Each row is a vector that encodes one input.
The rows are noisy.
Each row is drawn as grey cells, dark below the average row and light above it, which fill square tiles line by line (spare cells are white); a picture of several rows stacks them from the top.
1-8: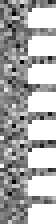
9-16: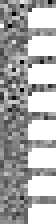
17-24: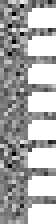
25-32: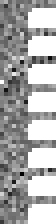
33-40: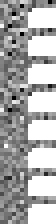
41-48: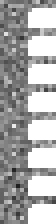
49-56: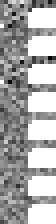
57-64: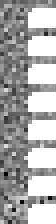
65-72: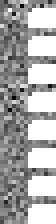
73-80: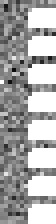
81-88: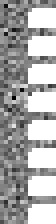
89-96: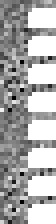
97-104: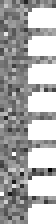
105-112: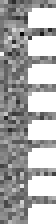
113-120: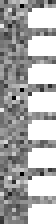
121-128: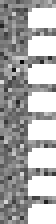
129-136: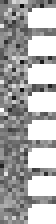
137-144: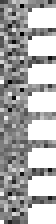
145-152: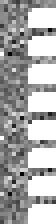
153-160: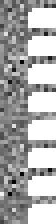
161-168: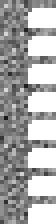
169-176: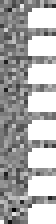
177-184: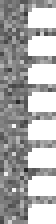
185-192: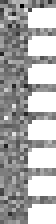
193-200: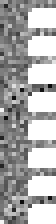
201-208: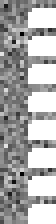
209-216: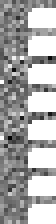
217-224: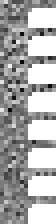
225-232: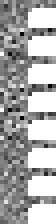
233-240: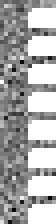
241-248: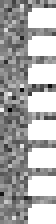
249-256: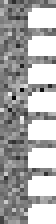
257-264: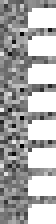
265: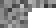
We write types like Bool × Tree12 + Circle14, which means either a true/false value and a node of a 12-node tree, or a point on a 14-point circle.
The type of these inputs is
Circle5 × (Circle5 + Unit) × Line8 + Label6 × Line6.
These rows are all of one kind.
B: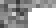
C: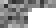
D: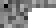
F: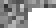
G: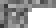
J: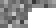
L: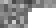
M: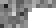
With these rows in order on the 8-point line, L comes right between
B and G.
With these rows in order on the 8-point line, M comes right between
B and D.
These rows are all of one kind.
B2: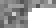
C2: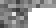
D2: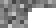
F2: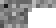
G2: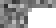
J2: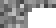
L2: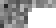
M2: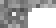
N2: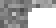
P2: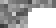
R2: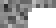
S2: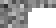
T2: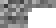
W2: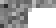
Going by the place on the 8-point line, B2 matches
C2, M2 and N2.
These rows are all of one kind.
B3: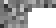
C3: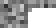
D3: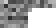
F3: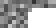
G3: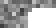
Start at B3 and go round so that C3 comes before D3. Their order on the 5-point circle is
B3, G3, C3, D3, F3.
